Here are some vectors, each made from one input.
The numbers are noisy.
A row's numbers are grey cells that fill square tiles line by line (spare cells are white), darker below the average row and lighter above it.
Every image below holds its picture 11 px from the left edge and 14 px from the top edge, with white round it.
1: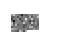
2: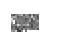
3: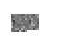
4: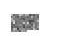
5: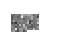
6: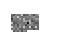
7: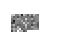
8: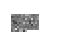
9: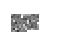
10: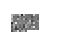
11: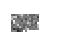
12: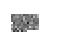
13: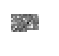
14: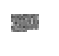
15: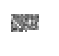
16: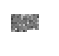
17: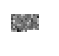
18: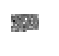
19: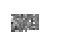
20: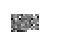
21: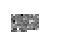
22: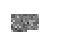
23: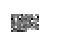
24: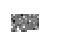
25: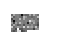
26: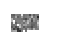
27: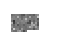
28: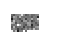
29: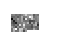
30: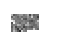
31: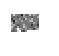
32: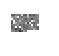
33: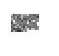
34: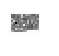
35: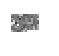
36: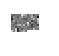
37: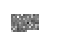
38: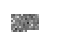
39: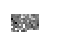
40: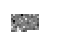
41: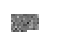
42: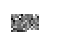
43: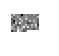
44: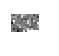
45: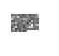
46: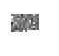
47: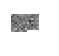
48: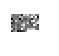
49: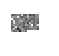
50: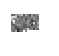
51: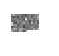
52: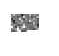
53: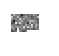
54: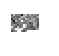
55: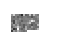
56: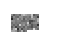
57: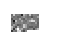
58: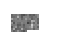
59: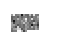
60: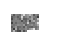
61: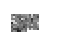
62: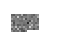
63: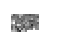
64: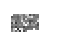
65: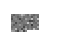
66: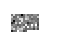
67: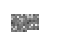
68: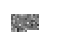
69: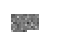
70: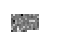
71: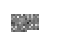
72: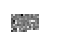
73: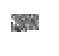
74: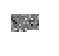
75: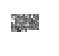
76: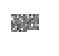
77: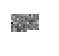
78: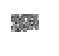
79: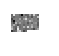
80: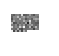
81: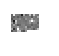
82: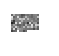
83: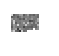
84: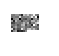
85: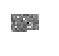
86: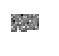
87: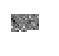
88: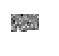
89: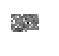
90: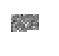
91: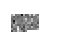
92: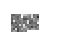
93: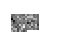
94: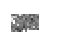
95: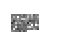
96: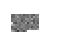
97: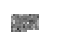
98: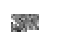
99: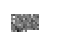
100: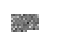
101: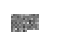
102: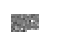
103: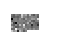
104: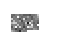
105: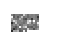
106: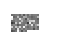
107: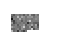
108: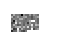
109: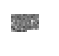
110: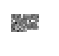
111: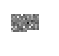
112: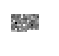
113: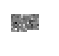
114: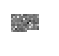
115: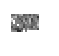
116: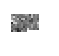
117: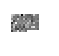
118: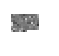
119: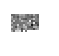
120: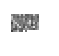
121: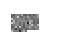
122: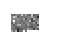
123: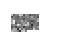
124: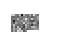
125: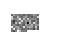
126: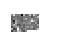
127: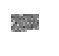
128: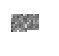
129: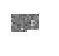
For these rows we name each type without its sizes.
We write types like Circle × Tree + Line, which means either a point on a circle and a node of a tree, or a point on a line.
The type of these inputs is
List(Line).
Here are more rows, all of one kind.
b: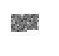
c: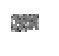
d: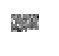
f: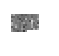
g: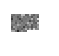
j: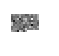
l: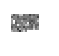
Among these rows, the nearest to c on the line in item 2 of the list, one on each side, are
d and l.
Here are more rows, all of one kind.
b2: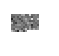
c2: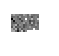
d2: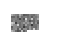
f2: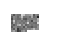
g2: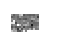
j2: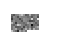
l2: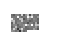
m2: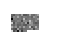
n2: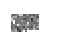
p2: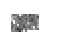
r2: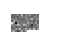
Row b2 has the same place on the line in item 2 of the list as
f2 and j2.
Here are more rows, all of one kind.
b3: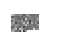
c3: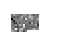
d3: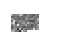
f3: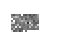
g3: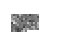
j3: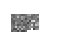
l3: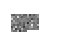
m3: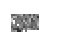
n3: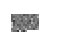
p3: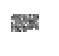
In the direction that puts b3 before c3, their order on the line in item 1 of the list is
m3, g3, p3, d3, b3, c3, n3, j3, l3, f3.
